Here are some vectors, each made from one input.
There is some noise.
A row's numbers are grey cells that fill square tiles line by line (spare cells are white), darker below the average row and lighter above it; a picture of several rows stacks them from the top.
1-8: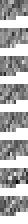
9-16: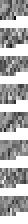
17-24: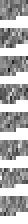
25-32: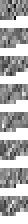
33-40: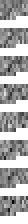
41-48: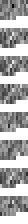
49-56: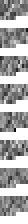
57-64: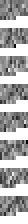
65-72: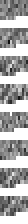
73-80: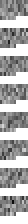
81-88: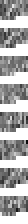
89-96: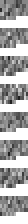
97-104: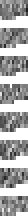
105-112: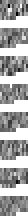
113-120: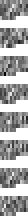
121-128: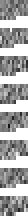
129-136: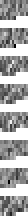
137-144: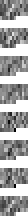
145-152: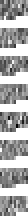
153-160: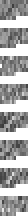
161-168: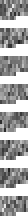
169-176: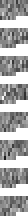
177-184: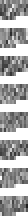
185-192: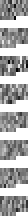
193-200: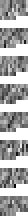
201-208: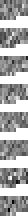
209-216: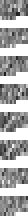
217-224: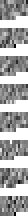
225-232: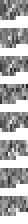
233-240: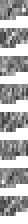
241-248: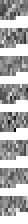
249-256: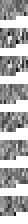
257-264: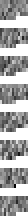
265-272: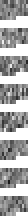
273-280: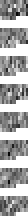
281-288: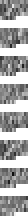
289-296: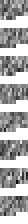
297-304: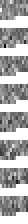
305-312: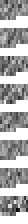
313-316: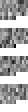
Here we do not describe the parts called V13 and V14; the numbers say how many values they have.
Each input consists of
either one of 11 labels and a value of V14, or a point on a 10-point line, or a node of an 11-node tree, or a value of V13.
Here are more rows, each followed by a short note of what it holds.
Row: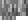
a node of an 11-node tree
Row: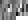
a node of an 11-node tree
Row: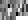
a node of an 11-node tree
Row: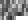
a point on a 10-point line
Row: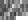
a point on a 10-point line
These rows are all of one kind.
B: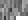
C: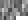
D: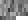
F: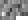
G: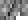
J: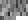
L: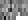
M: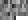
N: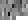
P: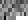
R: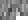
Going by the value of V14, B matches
C and L.
